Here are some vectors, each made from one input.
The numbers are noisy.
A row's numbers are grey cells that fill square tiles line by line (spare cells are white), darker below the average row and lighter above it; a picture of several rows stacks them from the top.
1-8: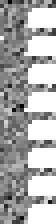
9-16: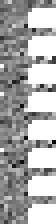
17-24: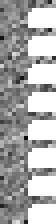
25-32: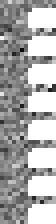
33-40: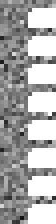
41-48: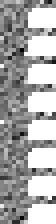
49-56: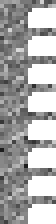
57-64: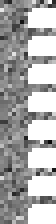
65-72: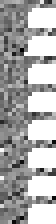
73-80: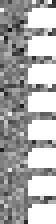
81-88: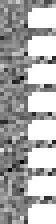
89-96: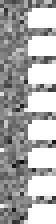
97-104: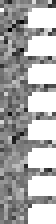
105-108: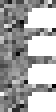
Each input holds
a true/false value, together with either a point on a 5-point line, or a point on a 6-point line.
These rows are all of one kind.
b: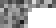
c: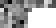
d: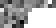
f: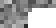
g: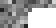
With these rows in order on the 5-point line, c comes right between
b and d.
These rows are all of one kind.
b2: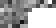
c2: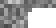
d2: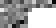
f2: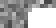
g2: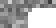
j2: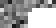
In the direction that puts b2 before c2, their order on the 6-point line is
f2, d2, j2, b2, c2, g2.
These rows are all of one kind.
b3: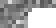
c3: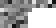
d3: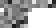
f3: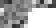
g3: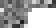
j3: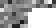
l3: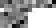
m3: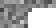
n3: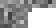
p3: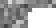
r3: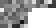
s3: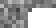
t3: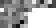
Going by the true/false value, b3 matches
m3, n3, p3 and s3.
